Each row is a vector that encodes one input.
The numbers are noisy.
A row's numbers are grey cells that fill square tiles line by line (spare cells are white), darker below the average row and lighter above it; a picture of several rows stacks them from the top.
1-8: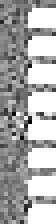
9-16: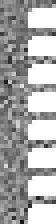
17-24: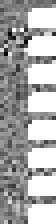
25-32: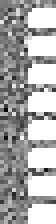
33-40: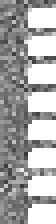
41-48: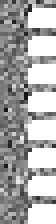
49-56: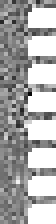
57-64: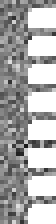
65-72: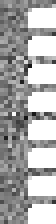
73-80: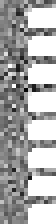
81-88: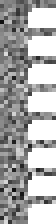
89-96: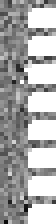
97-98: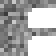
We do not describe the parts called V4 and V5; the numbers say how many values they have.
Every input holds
a value of V4, together with either a point on each of two 3-point lines, or a true/false value and a value of V5.
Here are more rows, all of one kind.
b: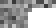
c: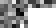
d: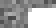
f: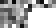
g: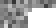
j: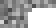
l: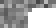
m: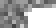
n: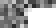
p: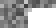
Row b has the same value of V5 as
f, j and l.
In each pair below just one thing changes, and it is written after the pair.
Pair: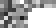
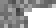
the value of V5
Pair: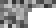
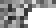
the value of V5
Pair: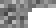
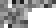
the value of V4
